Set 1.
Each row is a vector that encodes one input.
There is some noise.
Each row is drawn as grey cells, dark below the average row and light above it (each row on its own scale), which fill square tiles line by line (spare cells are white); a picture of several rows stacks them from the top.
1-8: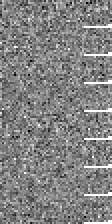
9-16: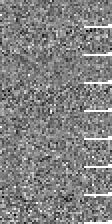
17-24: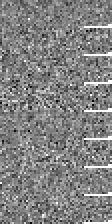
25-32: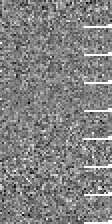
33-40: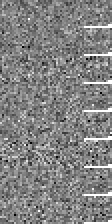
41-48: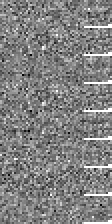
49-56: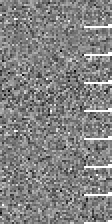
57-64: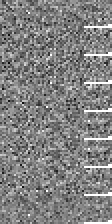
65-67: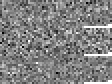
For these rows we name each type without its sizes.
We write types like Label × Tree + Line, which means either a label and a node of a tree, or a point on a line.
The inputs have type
List(Circle).
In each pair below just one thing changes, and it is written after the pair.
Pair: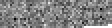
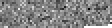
the place on the circle in item 1 of the list
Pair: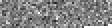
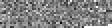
the place on the circle in item 1 of the list
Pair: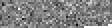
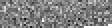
the place on the circle in item 1 of the list
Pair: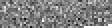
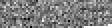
the place on the circle in item 2 of the list
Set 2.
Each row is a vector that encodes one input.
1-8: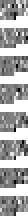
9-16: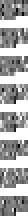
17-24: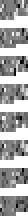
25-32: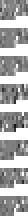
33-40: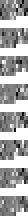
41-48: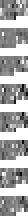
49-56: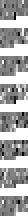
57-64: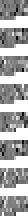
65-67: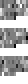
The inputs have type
(Bool × Bool × Bool × Bool + Unit) × Line5.
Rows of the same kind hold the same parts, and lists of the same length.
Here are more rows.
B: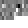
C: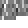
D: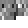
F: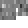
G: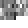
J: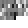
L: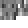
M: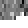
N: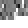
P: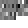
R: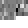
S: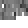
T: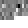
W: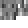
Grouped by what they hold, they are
B, C, F, M, N, P, R, S, T
D, G, J, L, W

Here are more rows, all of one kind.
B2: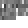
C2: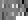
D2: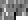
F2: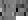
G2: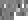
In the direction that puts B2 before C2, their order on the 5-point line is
G2, B2, D2, C2, F2.
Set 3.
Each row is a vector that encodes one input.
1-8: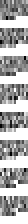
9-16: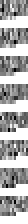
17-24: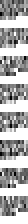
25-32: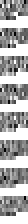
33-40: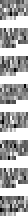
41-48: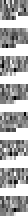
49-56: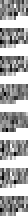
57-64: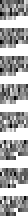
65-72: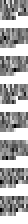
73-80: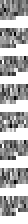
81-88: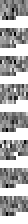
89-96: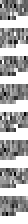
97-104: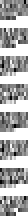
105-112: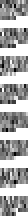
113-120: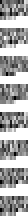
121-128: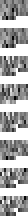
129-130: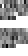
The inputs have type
Bool × Bool × Bool + Line9.
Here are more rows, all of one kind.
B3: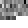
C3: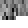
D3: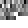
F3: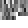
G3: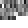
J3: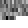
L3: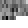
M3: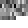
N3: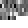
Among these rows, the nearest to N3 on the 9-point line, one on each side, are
G3 and M3.
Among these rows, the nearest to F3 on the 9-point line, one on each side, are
D3 and J3.
